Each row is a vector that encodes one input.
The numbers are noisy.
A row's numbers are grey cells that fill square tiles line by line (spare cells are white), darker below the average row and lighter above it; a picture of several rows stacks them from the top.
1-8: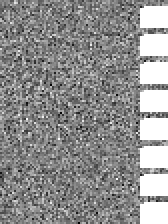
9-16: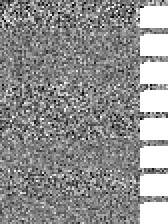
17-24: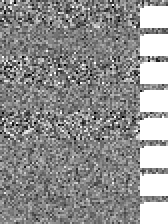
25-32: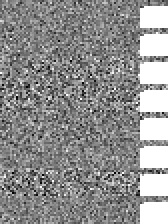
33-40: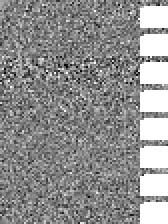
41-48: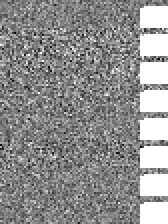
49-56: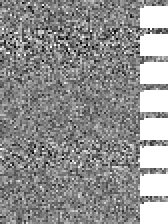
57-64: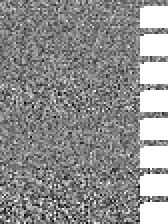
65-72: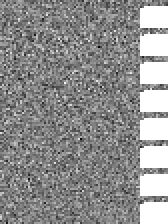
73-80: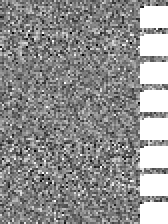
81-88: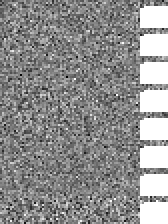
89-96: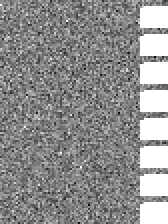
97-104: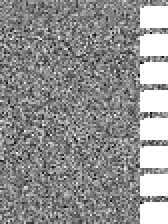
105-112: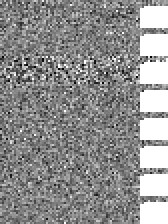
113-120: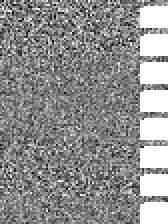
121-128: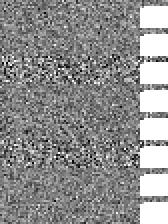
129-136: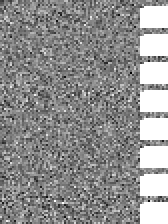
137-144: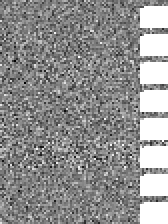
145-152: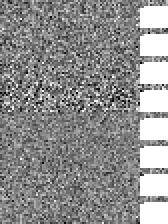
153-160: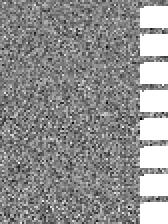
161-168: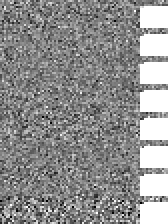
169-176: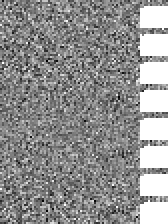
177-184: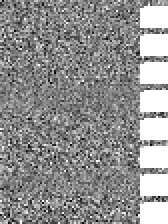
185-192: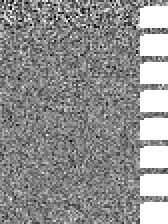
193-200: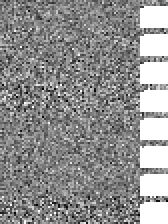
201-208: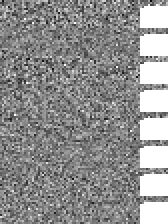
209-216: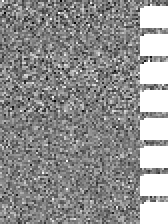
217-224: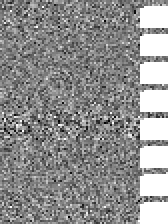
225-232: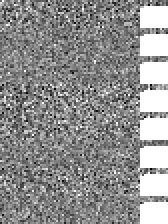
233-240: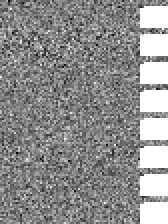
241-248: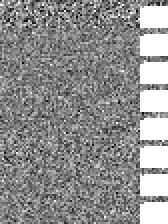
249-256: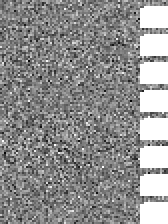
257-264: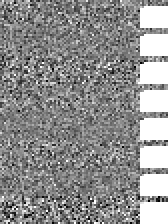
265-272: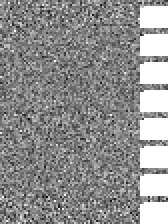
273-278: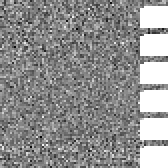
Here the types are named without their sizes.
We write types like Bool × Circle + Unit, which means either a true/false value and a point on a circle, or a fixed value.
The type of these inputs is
(Bool × Bool × Bool + Unit) × Label × Tree.
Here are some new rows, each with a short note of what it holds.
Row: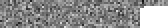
a label and a node of a tree
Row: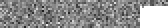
a label and a node of a tree
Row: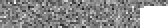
a label, a node of a tree and three true/false values
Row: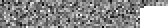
a label and a node of a tree
